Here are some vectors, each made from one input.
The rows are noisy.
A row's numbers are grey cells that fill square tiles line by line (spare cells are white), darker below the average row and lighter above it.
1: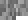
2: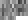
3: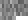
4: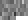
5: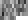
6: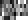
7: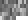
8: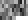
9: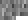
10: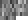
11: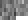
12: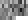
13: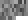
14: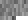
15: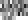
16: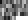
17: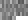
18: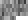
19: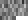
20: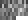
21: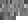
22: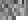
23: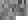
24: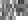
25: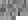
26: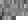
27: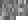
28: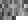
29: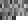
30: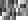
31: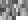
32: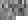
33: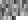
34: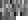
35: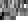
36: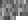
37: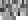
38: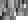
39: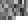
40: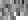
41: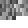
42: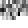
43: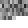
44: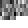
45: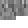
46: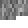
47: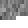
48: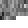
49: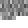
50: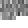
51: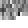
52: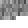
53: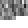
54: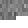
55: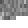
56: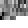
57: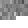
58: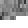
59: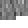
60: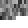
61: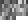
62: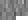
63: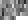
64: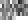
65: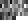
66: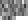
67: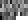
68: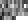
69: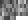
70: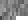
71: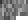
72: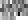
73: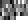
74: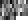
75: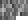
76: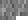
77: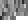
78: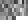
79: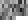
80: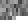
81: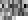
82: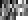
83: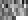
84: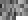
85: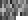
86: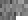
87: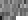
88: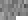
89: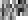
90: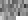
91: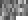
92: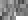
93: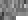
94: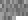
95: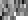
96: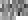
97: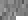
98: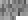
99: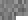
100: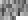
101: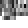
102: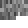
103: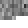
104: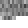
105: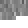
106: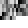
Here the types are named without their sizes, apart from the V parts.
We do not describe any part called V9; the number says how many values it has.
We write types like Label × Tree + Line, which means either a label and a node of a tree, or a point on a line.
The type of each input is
Bool × (Line + V9).
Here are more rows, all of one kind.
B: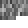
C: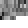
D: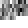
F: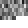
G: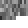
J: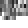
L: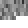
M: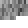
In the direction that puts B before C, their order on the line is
B, C, J, M, D, F, L, G.
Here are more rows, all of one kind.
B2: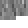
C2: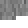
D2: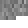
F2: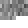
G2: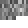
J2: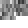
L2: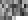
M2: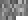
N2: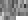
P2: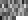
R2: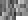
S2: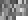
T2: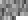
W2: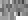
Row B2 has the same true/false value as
C2, R2 and T2.
